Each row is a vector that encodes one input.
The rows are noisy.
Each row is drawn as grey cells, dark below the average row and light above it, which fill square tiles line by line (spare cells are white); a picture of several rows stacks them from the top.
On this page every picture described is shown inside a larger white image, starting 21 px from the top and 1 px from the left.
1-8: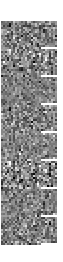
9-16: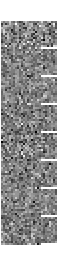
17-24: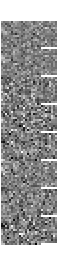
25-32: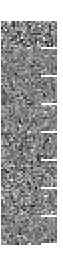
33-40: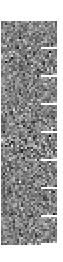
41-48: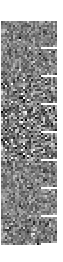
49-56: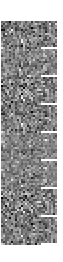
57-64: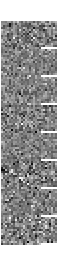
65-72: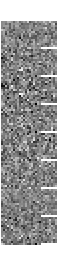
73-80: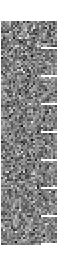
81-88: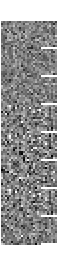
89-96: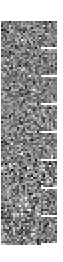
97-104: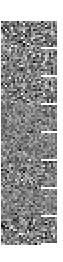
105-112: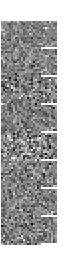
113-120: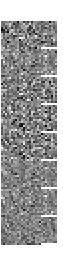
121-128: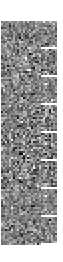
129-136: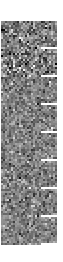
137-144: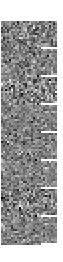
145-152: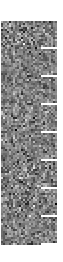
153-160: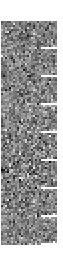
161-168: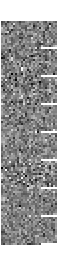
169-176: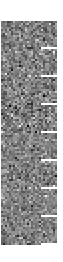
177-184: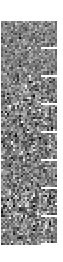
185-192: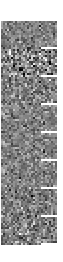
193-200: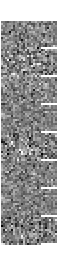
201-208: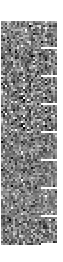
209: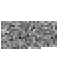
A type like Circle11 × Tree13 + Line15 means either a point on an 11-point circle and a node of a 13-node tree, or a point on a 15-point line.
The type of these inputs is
(Bool × Tree7 + Line5 × Line5 × (Line5 + Line7)) × Line5.
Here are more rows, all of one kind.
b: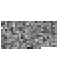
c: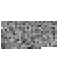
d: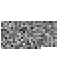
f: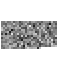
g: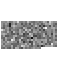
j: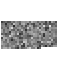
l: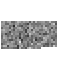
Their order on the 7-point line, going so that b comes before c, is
j, f, l, d, b, c, g.
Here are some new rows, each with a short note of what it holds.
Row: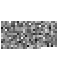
a point on a 5-point line, a node of a 7-node tree and a true/false value
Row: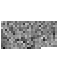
a point on each of four 5-point lines
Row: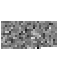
a point on each of four 5-point lines
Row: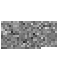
a point on each of four 5-point lines
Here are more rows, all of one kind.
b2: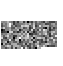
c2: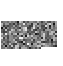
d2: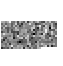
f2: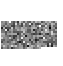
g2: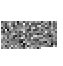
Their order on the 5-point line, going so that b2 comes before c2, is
b2, c2, d2, f2, g2.
